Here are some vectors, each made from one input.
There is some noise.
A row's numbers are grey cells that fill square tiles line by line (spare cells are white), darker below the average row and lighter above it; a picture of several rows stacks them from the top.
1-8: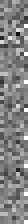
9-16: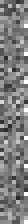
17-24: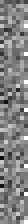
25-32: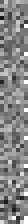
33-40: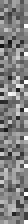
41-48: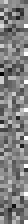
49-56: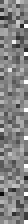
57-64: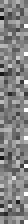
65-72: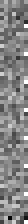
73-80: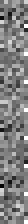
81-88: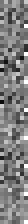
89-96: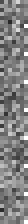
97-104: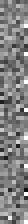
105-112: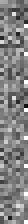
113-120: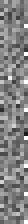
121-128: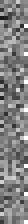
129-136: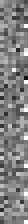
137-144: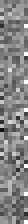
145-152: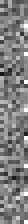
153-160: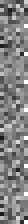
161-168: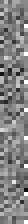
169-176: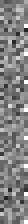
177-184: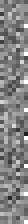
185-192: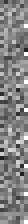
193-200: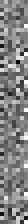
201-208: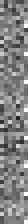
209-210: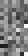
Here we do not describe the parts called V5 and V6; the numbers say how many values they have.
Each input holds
either a point on a 4-point line, a true/false value, a value of V5 and a value of V6, or a point on a 7-point line.
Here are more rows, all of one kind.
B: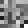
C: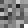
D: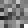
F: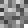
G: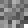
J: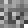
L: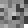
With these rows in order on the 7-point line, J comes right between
F and G.
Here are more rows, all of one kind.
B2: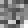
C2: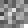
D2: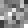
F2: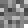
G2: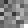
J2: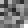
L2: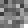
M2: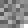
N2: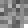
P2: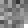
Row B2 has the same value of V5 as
D2 and P2.
